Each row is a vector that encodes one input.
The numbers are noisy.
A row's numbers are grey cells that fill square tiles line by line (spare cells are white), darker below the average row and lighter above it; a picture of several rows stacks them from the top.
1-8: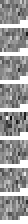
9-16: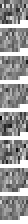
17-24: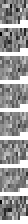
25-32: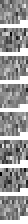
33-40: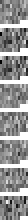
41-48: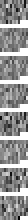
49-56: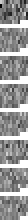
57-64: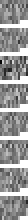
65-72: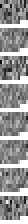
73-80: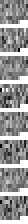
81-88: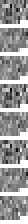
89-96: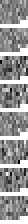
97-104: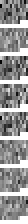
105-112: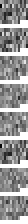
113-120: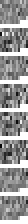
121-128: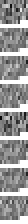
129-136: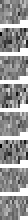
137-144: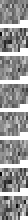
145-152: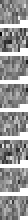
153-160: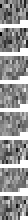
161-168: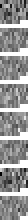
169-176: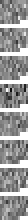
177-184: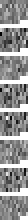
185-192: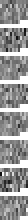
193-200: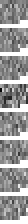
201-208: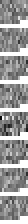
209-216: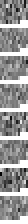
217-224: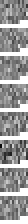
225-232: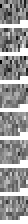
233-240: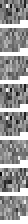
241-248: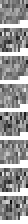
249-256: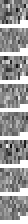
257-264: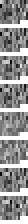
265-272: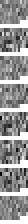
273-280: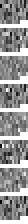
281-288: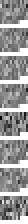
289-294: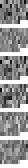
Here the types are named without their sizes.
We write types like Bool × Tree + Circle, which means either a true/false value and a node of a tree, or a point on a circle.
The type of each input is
Circle + List(Line).
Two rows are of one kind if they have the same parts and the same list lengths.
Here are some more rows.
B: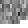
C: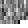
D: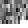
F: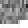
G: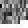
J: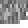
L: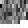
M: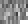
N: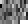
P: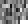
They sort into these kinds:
B
C
D, G, L, N, P
F, J, M

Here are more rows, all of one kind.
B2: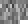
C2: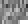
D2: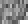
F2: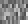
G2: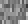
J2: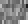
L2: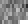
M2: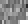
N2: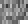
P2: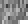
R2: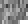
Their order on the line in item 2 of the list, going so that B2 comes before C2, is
B2, G2, R2, M2, P2, L2, C2, N2, J2, F2, D2.
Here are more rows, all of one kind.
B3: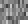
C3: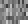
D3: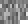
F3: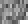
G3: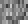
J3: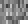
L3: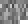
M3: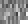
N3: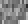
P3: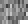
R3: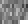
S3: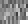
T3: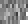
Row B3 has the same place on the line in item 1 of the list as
G3, J3 and P3.
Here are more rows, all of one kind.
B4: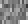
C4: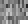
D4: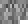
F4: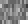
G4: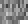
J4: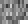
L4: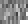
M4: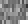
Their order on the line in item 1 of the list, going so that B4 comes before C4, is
L4, D4, F4, M4, B4, G4, J4, C4.
